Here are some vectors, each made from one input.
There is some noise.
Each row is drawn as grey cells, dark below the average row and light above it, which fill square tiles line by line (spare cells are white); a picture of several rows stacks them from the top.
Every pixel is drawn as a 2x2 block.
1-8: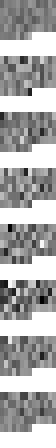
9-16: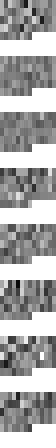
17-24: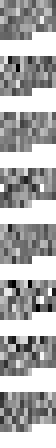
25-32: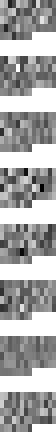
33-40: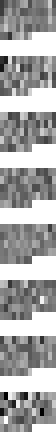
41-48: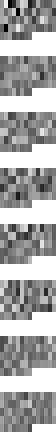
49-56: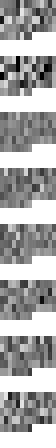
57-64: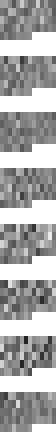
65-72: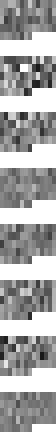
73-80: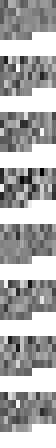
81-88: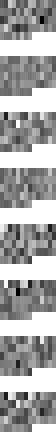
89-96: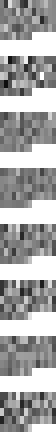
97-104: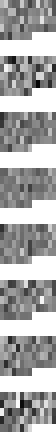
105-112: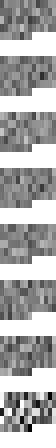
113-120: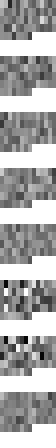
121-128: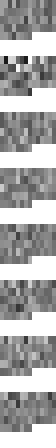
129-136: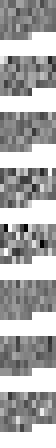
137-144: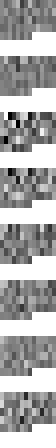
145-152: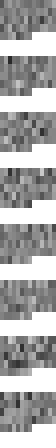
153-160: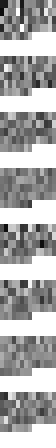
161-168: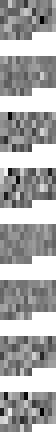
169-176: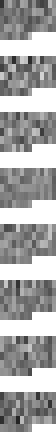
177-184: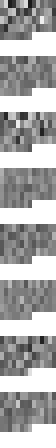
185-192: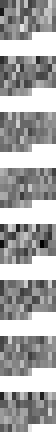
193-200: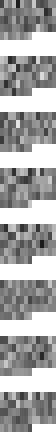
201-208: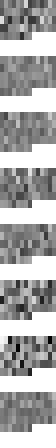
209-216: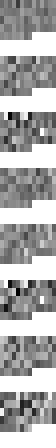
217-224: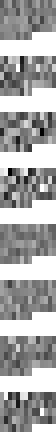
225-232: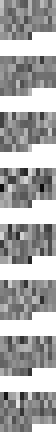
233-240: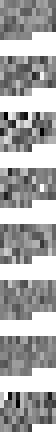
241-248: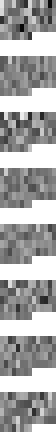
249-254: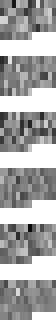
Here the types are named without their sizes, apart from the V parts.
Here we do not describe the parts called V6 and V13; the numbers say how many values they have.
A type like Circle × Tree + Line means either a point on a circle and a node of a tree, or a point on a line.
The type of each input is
(Bool × Circle + V6) × V13 + Unit.
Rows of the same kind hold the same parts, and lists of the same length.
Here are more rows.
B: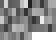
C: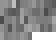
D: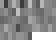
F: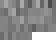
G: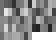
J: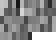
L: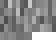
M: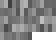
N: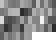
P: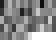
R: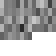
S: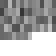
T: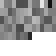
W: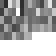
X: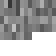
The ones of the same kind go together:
B, C, D, J, M, W, X
F, L, N, P, R, S, T
G

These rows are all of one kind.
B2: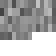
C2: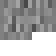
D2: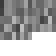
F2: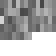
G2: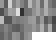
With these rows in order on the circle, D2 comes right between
B2 and C2.
